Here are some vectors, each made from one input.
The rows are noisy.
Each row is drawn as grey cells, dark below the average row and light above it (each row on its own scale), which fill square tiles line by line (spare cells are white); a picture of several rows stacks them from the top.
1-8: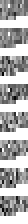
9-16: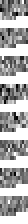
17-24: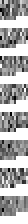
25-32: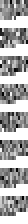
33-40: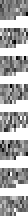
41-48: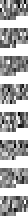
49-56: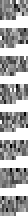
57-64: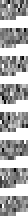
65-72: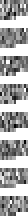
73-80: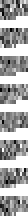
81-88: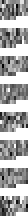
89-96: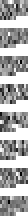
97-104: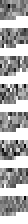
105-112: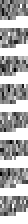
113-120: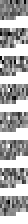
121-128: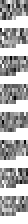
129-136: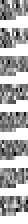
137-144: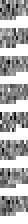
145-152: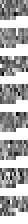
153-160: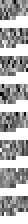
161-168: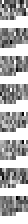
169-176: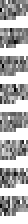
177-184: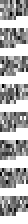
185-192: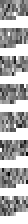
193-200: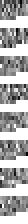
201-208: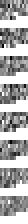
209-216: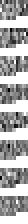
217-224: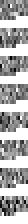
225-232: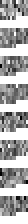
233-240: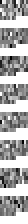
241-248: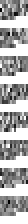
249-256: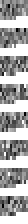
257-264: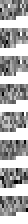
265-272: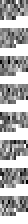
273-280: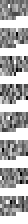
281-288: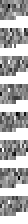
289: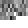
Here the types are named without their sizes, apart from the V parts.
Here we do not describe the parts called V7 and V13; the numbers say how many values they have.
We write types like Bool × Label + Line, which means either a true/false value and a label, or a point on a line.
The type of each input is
(Bool × Bool × Bool + V13) × (Tree + V7).
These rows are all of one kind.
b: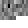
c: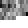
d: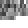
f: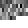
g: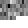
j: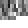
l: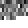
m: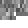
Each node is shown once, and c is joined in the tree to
b and j.
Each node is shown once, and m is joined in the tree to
f.
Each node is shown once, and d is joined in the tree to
j.
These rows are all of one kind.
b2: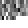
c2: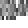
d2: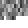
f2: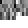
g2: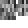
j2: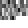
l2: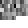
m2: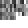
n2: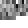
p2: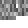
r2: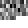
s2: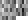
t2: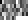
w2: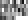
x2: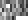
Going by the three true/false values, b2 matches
j2, m2, r2 and w2.
